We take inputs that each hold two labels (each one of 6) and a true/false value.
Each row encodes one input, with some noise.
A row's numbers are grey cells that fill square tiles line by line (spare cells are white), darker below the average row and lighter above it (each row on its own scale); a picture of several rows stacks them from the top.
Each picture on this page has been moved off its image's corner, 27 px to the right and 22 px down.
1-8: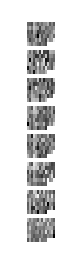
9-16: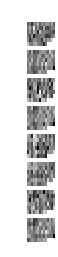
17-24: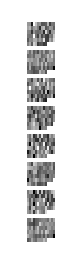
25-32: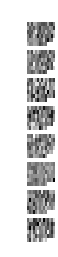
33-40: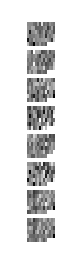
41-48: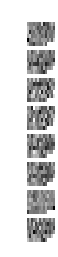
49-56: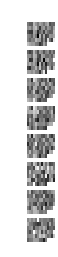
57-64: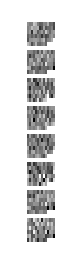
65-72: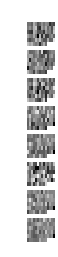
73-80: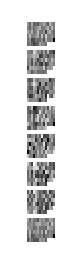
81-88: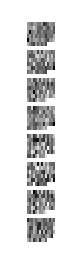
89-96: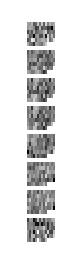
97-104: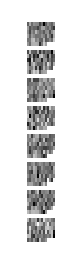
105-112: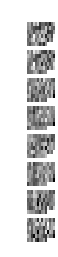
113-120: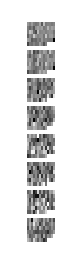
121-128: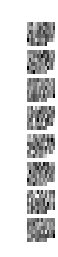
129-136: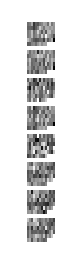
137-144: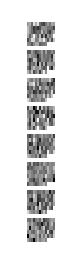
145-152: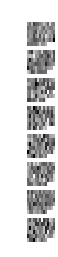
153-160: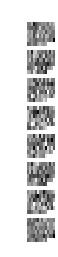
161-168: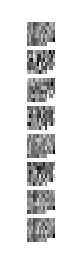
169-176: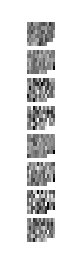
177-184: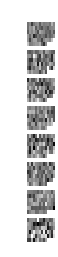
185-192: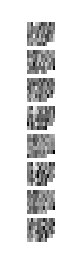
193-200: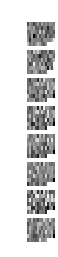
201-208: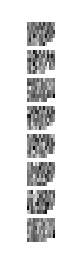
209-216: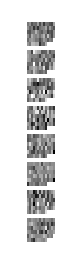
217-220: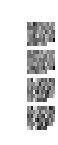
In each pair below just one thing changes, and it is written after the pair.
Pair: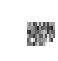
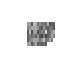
one of the two labels
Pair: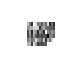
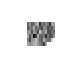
one of the two labels
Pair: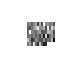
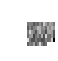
one of the two labels
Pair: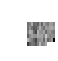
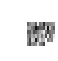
the true/false value
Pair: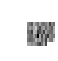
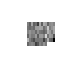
the true/false value
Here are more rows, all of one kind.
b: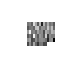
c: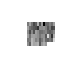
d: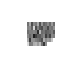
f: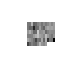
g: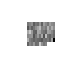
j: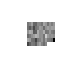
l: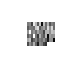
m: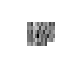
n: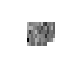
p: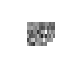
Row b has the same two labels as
f and l.
